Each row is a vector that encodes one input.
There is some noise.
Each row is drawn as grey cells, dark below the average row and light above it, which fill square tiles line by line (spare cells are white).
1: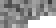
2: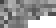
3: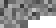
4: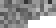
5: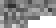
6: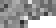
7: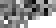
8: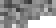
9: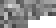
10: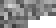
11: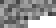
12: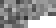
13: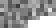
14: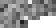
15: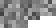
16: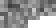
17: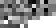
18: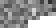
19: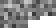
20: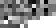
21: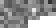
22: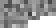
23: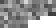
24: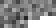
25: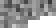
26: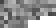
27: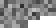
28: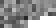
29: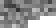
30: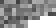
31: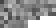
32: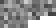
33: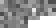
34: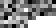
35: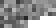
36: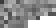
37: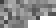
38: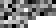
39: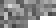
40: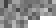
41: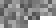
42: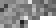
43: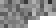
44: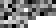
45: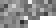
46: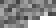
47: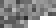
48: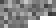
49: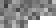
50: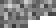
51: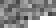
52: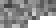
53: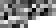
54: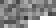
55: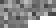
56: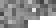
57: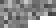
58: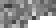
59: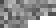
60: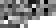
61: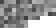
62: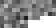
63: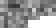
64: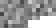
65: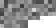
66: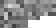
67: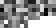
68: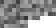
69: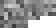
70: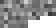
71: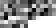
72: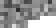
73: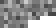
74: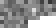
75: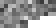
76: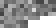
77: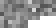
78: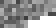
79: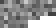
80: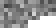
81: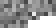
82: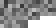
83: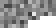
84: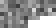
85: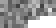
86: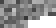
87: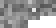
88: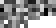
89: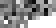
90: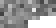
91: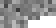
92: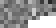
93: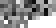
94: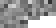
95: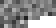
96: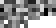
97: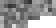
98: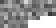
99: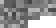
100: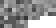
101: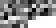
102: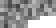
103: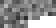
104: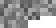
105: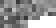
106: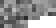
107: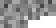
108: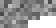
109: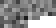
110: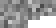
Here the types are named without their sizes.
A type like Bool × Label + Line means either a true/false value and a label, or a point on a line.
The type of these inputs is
Bool × Bool × Bool × (Tree + Unit) + Line.
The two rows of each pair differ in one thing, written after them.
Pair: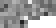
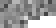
the node of the tree
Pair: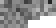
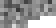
one of the three true/false values
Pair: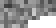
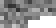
the node of the tree
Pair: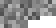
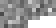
the node of the tree
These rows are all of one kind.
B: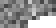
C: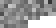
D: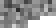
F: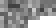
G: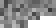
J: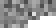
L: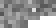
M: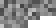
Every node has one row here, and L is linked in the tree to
C and F.
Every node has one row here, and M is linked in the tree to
G.
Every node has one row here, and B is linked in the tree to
J.
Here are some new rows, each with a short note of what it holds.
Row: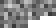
three true/false values
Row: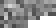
three true/false values
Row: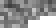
a node of a tree and three true/false values
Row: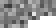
a node of a tree and three true/false values
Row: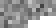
a node of a tree and three true/false values
